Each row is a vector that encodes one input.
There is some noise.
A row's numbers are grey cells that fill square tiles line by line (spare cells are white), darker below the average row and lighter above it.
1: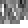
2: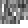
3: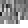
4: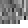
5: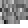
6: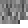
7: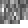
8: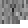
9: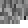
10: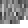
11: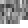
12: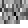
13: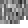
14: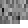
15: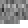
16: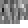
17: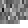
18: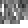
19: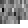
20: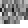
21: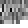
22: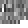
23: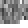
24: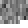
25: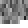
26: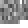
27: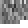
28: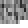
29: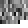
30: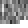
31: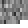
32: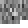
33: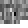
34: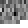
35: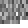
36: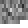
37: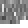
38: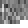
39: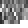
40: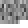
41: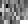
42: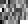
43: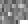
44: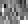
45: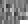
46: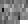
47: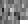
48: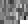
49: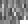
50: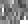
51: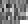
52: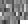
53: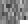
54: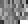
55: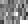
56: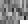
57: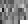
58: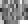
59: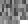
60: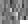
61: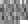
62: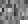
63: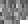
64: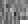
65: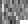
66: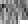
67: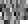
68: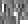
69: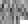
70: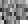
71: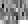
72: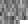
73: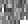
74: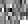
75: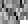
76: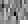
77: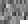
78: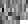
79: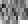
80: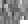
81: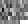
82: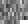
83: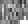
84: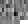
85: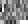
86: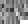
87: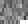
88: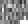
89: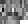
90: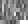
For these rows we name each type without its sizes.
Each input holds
a point on a circle, together with a list of points on a line.
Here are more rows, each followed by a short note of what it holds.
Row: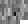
a point on a circle, together with a list of one item
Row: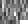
a point on a circle, together with the empty list
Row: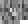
a point on a circle, together with a list of two items
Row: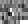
a point on a circle, together with a list of one item
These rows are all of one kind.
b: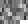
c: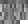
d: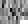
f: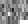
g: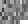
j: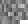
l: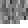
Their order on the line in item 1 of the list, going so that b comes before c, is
j, l, b, c, g, f, d.
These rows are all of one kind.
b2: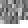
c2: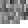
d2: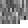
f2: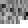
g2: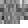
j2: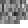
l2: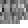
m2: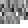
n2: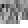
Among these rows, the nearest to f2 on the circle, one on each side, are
c2 and n2.
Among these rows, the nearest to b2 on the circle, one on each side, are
j2 and n2.
